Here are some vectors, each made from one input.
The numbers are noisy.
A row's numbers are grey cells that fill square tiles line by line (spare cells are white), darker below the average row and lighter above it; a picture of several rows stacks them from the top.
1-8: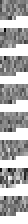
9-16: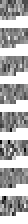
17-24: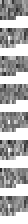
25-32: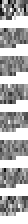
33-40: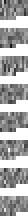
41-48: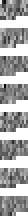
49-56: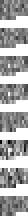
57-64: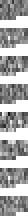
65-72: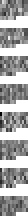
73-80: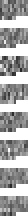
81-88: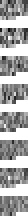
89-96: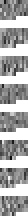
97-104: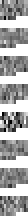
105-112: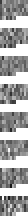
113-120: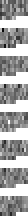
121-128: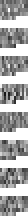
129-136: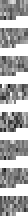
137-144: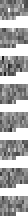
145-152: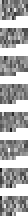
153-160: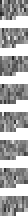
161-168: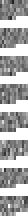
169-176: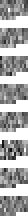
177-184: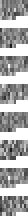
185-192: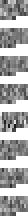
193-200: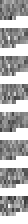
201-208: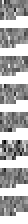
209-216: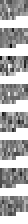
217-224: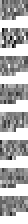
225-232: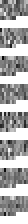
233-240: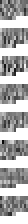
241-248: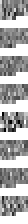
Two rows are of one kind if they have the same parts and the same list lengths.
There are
3 kinds of row.
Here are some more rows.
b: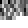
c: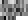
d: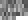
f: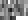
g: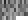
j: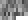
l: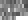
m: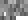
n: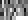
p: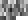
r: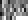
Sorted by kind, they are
b, c, g, m, n, p
d, j, l
f, r

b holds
a point on each of two 8-point circles.
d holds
a point on a 9-point line.
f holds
a point on a 6-point circle and a point on each of two 8-point circles.
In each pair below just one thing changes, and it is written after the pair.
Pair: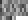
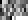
the place on one of the two 8-point circles
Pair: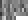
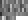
the place on one of the two 8-point circles
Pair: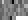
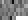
the place on the 6-point circle
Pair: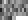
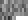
the place on the 6-point circle
